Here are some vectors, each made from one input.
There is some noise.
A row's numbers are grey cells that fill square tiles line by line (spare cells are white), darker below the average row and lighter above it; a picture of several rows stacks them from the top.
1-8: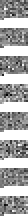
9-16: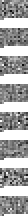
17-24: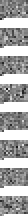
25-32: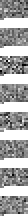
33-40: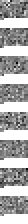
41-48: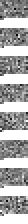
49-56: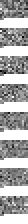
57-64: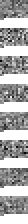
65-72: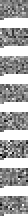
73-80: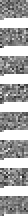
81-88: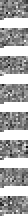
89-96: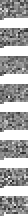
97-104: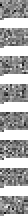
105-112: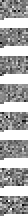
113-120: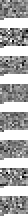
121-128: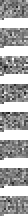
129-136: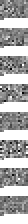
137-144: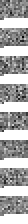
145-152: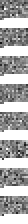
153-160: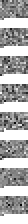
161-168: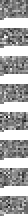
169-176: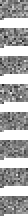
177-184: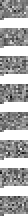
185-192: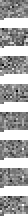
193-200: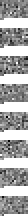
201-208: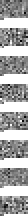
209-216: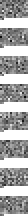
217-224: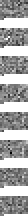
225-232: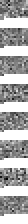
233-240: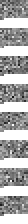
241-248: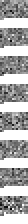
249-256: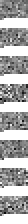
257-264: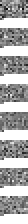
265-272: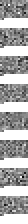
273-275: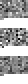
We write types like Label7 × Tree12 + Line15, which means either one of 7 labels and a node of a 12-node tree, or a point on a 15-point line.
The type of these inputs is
(Line10 + Line11) × Tree11 × Tree11 × (Tree11 + Unit).
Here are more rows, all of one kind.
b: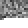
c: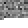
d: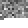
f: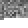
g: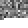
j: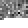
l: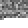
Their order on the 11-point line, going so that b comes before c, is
d, b, j, f, c, l, g.
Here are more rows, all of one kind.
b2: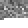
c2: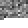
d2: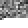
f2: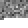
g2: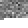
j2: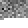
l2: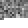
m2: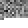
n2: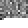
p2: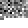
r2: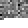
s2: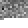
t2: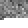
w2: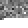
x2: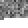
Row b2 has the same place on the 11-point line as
n2, r2, t2 and w2.
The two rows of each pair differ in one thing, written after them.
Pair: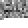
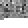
the place on the 10-point line
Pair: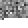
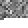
the place on the 10-point line
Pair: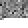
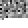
the place on the 10-point line
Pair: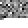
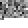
the place on the 10-point line
